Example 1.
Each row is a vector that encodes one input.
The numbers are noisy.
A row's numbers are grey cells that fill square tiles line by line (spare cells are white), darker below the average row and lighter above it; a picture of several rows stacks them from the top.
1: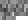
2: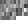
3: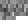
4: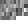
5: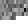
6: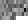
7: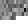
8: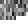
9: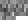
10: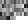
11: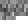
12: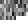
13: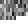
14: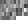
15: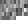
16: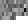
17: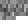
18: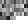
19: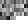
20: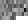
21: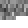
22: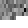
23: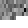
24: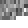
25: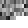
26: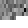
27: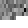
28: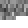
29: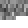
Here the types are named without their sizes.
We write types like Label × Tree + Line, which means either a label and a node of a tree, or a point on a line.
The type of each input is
Line.
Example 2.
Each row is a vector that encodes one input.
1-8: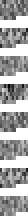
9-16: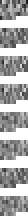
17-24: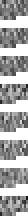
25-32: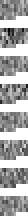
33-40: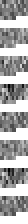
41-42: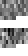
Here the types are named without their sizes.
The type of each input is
Line.
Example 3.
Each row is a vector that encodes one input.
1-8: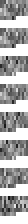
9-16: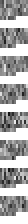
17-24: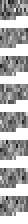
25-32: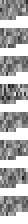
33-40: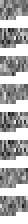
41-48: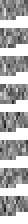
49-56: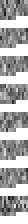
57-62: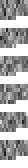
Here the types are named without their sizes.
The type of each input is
Bool × Bool × Bool + Unit.
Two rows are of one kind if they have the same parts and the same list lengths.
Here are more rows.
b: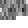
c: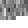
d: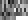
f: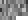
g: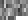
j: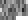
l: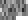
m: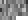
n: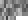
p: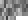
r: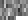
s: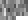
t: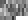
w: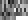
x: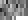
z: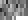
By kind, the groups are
b, c, f, g, j, l, m, n, p, r, s, t, x, z
d, w

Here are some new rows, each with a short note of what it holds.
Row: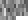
three true/false values
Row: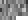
three true/false values
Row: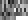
a fixed value
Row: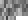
three true/false values
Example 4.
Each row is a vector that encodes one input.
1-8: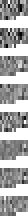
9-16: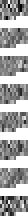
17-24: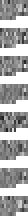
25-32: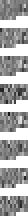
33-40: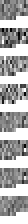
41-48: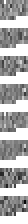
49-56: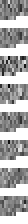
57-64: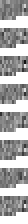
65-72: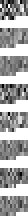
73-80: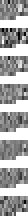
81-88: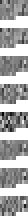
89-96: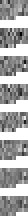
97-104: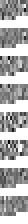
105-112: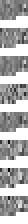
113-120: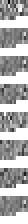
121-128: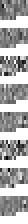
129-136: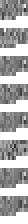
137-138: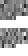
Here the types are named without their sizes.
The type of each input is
Circle + Unit.
